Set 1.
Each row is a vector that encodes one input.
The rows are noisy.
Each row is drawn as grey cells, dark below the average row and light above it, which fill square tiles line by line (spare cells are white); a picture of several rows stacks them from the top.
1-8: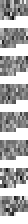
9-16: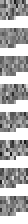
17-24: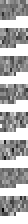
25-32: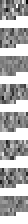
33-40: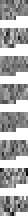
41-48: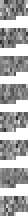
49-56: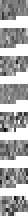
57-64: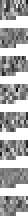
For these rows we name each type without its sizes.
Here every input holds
a list of points on a line.
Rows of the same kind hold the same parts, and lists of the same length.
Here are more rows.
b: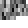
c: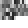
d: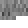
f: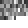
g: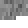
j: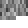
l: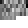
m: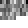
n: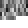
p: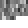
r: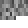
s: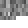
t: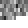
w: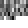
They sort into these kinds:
b, c, d, w
f, l, m, t
g, j, n, p, r, s

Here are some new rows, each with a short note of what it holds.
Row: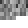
the empty list
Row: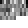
the empty list
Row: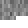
a list of two items
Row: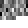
a list of two items
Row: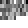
the empty list
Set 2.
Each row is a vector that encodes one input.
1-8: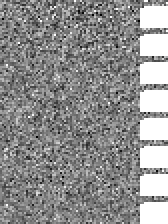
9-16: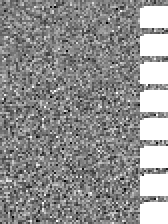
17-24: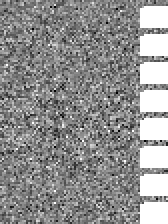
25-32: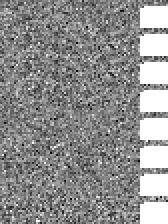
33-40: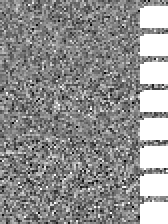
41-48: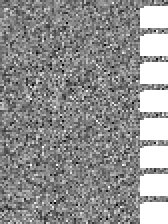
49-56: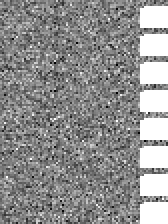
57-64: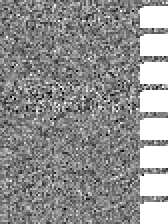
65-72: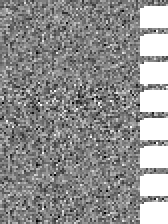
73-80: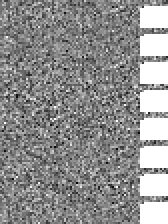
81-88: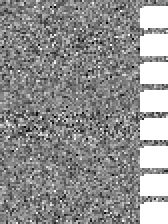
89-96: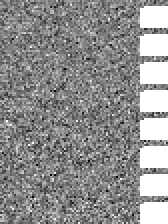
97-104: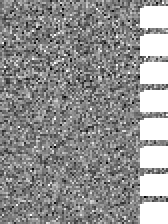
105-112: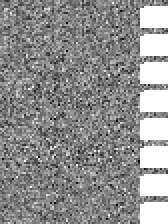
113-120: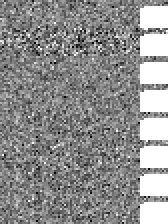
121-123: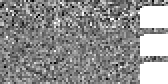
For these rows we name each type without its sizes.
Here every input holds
either a point on a line, or three true/false values.
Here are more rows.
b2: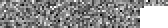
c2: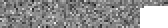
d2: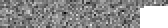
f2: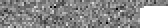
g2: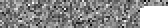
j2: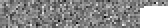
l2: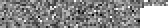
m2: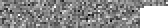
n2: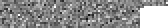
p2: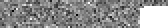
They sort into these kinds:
b2, f2, g2, j2, l2, m2, n2, p2
c2, d2

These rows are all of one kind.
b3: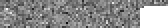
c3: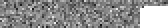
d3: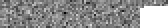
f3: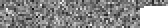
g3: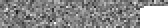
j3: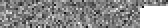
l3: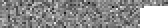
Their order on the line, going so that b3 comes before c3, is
g3, f3, b3, d3, j3, l3, c3.
